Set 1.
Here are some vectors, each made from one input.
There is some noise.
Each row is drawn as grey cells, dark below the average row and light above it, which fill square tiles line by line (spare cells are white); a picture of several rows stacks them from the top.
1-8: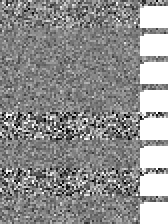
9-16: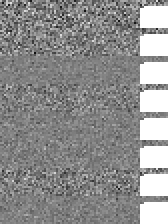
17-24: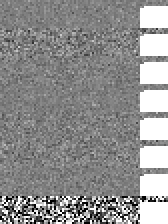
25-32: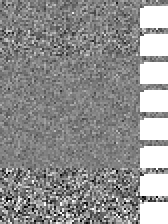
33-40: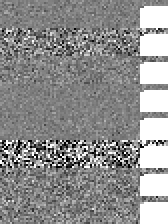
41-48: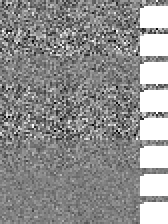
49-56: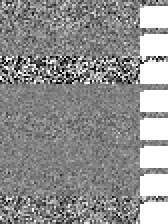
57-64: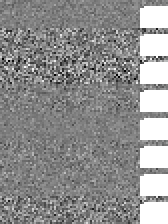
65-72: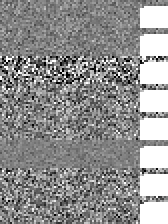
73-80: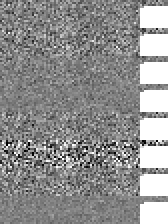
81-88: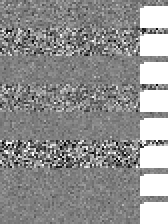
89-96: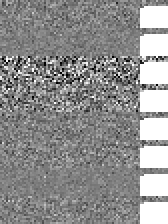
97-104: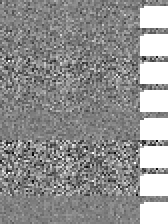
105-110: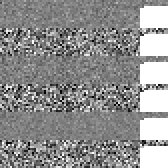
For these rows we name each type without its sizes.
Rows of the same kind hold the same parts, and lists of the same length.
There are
3 kinds of row.
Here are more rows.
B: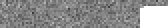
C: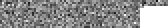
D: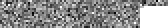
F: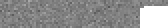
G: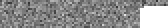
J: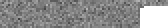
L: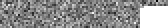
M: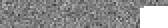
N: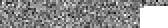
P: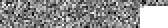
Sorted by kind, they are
B, D, F, J
C, G, N
L, M, P

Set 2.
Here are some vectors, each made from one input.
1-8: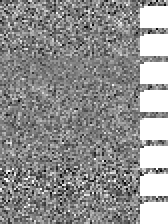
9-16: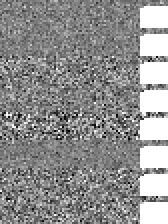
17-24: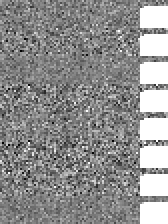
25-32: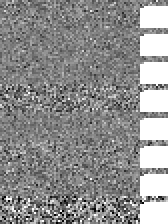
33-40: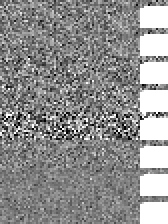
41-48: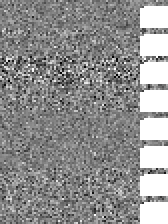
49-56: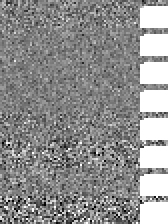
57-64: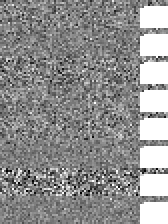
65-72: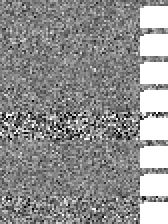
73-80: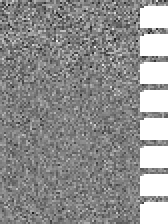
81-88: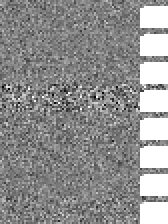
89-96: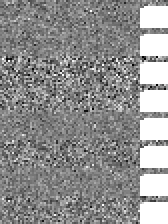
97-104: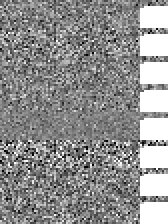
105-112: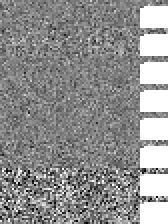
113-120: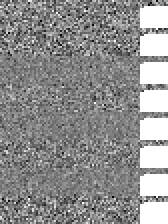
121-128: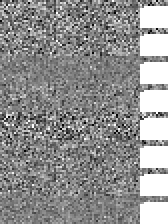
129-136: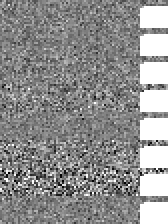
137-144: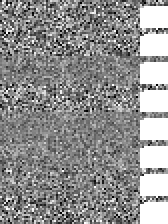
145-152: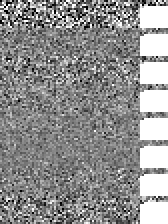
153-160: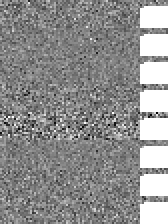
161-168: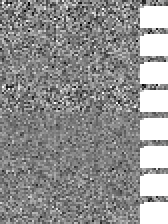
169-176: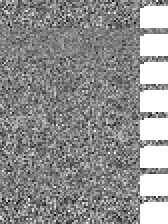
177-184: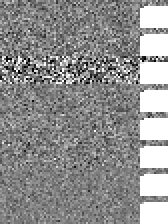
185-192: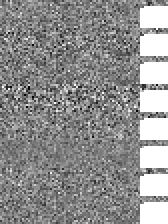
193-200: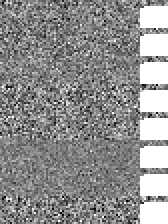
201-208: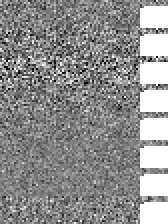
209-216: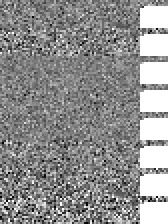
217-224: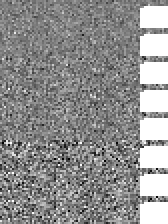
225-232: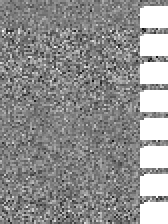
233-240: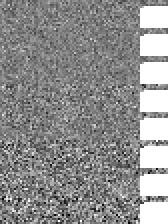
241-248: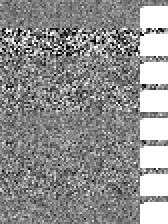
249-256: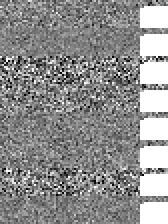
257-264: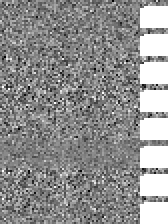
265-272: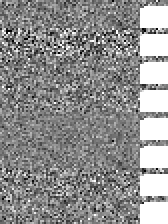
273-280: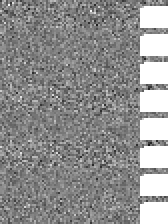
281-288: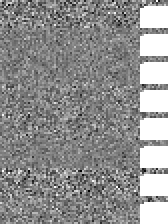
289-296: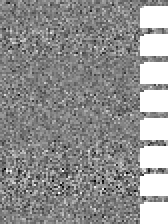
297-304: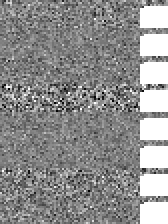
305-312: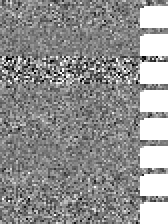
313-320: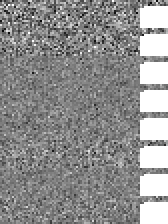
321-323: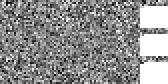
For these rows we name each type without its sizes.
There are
4 kinds of row.
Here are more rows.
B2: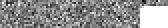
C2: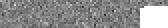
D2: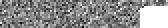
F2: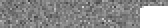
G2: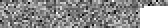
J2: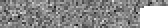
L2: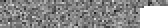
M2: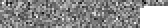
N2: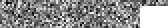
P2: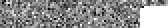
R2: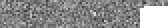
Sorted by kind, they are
B2, F2, N2
C2, M2, R2
D2
G2, J2, L2, P2

